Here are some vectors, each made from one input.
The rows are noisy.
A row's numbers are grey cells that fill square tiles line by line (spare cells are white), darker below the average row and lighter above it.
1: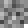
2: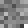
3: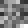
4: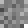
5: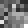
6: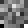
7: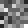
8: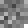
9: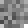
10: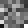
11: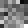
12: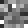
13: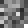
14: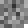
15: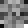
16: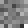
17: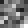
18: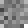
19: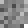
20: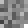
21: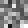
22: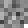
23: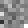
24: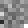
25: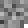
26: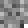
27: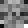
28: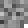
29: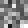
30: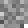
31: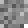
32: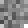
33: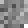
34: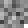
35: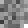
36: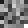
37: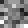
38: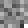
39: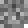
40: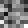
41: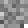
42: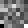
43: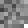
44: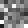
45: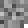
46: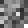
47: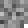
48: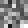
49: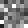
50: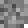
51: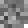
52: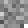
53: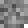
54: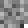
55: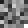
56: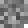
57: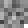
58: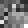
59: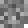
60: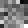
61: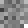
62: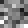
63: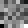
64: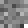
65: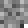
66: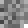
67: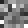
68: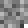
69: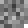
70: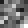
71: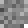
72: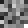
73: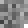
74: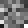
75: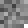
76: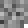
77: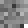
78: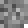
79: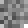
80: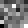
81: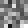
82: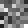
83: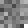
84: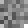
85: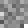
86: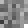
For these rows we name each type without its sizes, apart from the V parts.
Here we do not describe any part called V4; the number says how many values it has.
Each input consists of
either a label and a value of V4, or a list of points on a line.
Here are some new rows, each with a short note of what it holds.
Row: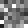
a label and a value of V4
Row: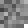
a list of two items
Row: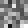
the empty list
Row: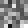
the empty list
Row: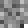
a list of one item
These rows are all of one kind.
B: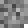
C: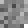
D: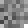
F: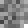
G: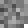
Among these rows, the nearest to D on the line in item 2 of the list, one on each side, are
F and G.
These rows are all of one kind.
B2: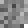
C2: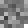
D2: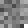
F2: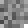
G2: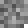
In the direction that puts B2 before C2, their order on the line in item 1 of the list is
F2, B2, D2, G2, C2.
